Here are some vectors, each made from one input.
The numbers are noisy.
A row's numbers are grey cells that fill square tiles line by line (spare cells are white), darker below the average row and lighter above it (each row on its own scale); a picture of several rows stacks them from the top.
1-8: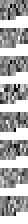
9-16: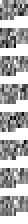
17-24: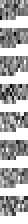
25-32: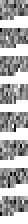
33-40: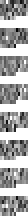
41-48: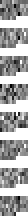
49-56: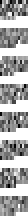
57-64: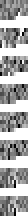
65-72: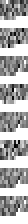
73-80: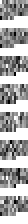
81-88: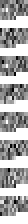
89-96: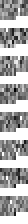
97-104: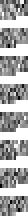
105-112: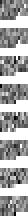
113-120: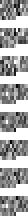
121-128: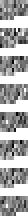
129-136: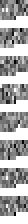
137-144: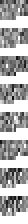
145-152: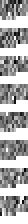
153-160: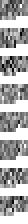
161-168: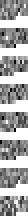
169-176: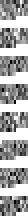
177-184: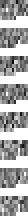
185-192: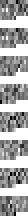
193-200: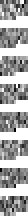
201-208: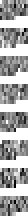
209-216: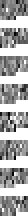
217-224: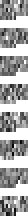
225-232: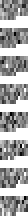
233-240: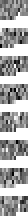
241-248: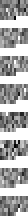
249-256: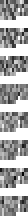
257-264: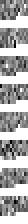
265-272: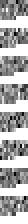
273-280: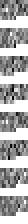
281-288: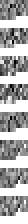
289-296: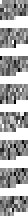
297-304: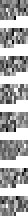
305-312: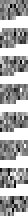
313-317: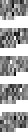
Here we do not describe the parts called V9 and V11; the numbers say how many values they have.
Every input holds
one of 7 labels, together with either a point on a 15-point line and a value of V11, or a value of V9.
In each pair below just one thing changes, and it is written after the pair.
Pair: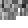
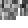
the value of V11
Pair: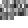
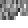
the label
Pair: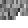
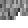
the value of V11
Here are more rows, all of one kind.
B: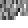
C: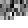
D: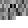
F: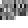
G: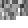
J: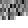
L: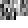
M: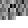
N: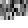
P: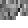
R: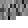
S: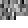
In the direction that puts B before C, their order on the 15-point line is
B, J, G, M, D, C, N, L, R, F, S, P.
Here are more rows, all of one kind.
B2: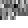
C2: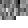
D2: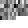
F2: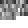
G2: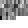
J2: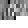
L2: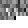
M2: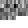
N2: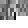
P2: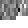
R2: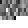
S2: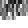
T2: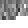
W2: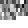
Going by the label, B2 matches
D2, G2 and M2.
